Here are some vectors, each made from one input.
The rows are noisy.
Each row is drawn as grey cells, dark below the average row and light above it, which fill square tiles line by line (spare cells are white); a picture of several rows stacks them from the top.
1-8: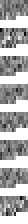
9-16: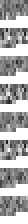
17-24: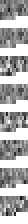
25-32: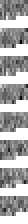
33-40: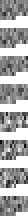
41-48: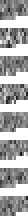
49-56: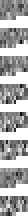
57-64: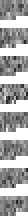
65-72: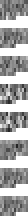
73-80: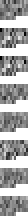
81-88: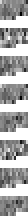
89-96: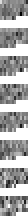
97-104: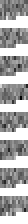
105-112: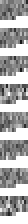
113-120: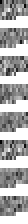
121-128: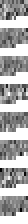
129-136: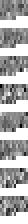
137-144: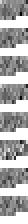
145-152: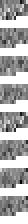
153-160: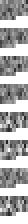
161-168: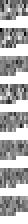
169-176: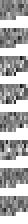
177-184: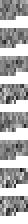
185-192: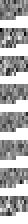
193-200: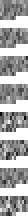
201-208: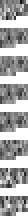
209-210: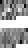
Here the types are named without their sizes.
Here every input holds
either a label, or a point on a line.
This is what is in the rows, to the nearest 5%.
About 70% of them hold a label. The rest hold a point on a line.
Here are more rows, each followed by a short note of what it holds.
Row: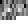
a point on a line
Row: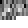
a point on a line
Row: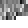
a point on a line
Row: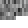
a label
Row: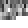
a point on a line
